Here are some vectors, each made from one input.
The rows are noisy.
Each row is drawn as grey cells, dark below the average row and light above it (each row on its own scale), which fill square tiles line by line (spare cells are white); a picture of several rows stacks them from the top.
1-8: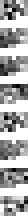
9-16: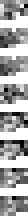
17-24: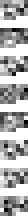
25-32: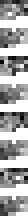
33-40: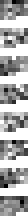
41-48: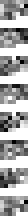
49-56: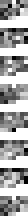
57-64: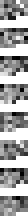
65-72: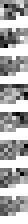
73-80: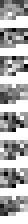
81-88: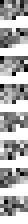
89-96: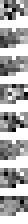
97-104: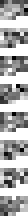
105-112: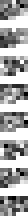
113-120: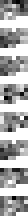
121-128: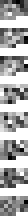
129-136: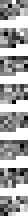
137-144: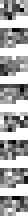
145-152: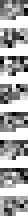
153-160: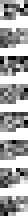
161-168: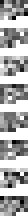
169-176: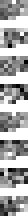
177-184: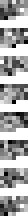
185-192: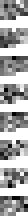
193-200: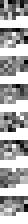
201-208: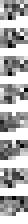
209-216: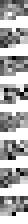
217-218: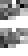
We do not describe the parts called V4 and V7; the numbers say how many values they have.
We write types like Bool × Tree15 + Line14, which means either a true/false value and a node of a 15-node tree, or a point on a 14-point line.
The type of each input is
List2(Line6) + V4 × V7.
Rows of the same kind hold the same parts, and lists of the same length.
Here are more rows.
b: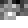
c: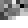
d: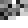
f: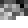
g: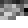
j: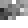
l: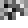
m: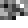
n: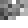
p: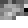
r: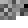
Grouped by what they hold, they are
b, f, g, p
c, d, j, n
l, m
r

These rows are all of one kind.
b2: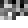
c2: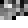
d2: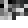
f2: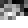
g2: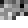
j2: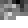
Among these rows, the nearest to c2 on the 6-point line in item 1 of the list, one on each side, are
b2 and g2.
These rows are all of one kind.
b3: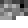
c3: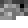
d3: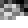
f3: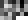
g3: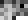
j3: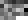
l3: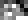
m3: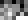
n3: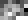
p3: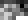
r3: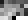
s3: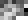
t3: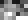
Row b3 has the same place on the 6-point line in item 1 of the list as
c3, d3, l3 and p3.
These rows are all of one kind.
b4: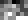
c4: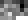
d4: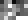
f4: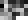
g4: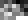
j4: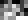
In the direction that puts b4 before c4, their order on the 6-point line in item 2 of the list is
d4, b4, j4, g4, f4, c4.
